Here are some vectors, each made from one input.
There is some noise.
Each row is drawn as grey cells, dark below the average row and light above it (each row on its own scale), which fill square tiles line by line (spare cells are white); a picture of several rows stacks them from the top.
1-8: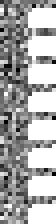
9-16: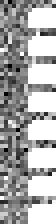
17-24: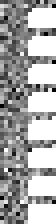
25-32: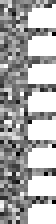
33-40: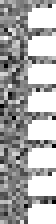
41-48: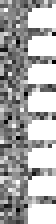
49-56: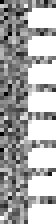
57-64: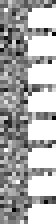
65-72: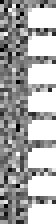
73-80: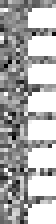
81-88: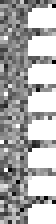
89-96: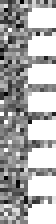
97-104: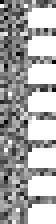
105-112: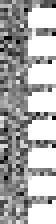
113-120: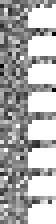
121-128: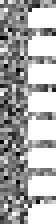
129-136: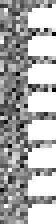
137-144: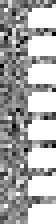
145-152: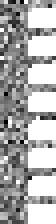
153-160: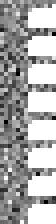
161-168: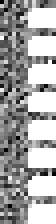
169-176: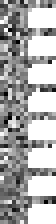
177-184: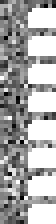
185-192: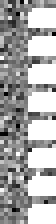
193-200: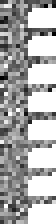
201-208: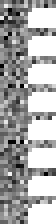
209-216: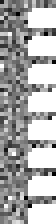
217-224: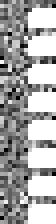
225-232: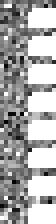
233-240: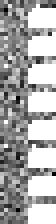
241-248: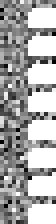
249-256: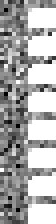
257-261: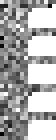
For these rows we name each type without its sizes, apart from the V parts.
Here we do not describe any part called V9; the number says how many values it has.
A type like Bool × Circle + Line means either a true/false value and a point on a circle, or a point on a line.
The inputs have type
List(Bool × V9).
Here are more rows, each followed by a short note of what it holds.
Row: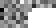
the empty list
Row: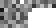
the empty list
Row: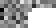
the empty list
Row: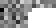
the empty list
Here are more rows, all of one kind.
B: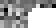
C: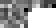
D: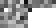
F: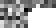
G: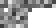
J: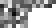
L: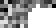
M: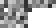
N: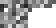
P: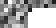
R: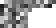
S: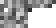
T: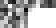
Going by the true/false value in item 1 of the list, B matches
C, F, L and T.
